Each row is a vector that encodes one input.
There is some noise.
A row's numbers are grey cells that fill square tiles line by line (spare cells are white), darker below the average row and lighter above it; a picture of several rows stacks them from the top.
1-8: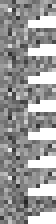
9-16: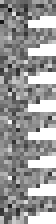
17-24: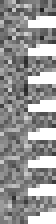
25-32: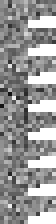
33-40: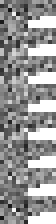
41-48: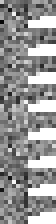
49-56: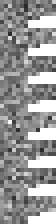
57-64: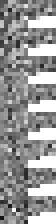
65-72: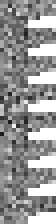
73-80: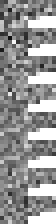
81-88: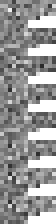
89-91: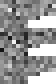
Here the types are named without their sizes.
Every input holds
a point on a line.
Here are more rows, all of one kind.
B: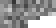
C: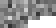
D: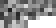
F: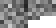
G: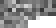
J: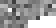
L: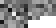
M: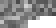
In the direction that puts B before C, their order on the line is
L, F, B, J, C, M, G, D.
